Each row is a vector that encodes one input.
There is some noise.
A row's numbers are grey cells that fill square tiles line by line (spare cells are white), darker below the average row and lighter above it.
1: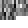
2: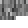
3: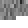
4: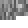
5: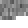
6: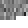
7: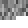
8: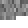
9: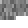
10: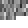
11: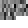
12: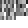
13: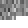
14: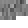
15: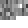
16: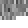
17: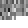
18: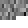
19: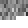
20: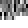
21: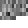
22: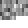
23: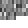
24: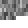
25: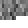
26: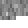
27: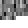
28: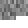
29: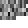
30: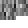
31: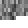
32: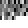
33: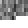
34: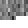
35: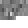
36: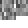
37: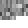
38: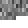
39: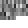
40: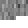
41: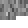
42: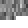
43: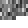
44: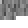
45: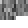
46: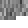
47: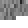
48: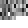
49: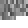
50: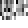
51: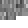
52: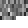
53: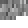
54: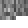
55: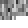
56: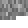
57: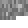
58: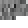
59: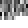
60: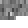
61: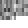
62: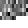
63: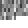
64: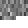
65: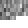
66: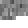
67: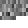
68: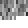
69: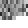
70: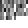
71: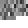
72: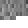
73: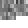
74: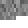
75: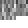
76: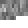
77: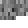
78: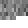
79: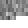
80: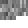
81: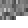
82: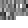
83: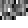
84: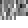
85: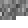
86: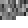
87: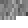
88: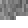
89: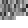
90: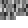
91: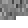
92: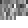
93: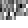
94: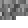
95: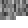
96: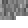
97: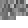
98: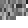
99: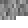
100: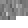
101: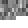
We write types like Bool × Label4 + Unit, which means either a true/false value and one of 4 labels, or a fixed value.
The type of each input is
Label7 × Tree10 + Unit.
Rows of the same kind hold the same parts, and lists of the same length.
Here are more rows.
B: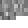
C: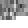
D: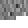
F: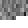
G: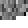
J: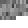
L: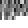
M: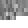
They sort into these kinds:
B, C, D, F, G, J, M
L

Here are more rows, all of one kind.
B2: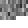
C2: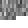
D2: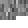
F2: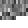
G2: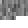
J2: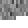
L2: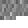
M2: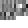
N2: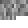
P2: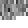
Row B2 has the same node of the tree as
G2 and P2.
